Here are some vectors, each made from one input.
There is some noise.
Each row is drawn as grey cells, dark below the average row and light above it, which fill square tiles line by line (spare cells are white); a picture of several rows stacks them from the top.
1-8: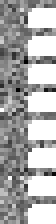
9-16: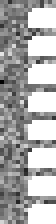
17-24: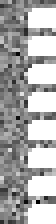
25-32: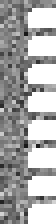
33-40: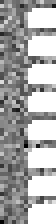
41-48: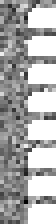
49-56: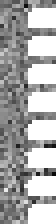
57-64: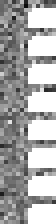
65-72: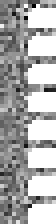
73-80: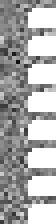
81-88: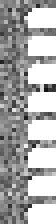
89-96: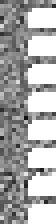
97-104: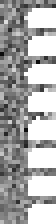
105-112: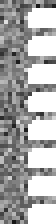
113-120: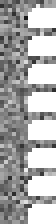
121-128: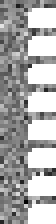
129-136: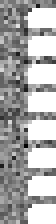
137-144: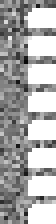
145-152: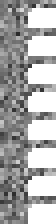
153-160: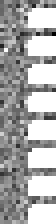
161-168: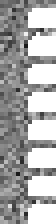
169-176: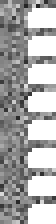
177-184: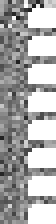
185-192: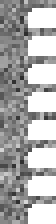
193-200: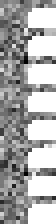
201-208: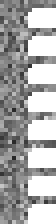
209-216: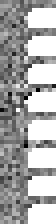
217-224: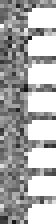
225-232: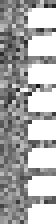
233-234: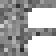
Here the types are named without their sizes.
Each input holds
a point on a circle.
